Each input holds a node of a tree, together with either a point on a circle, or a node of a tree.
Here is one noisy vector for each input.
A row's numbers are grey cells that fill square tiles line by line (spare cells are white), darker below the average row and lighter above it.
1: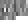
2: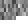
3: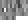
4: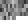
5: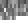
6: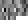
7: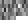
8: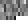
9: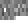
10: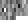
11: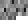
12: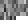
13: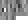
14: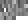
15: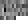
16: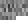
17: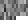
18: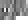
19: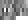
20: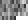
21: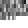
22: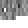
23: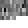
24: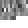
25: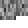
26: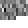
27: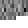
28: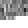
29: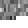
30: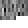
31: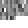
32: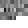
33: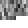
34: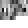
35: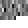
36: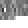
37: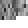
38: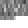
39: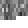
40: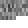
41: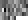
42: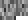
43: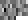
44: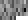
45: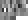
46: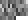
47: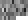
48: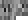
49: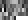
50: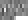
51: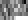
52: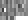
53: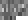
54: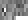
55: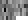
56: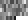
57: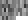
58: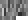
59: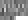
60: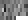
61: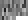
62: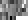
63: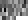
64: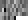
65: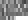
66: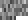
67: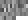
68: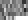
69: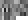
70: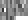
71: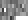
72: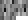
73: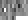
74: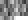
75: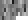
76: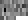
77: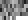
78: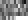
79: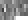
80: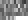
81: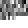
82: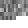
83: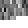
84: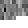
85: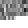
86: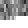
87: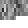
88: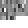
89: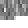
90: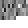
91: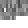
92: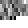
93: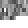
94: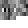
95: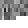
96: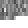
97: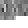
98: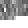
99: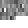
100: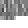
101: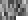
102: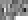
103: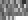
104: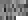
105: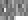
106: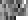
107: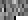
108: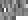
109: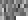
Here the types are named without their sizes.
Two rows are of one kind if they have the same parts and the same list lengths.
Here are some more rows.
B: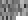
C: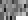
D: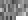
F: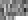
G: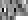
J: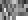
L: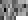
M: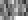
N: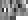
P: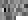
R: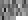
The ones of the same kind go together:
B, C, D, L, P, R
F, G, J, M, N

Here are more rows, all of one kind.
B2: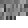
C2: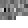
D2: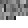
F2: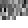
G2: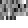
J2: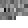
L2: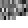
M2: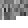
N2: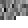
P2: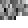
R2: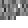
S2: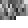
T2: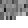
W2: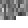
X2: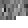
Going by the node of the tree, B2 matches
C2, J2, T2 and X2.
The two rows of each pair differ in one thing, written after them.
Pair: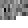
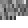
the place on the circle
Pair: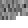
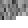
the node of the tree
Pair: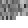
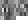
the place on the circle
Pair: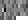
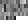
the node of the tree
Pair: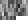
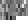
the node of the tree
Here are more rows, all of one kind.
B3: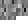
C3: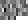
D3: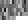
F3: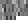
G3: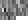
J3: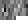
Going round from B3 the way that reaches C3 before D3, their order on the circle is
B3, C3, G3, F3, J3, D3.
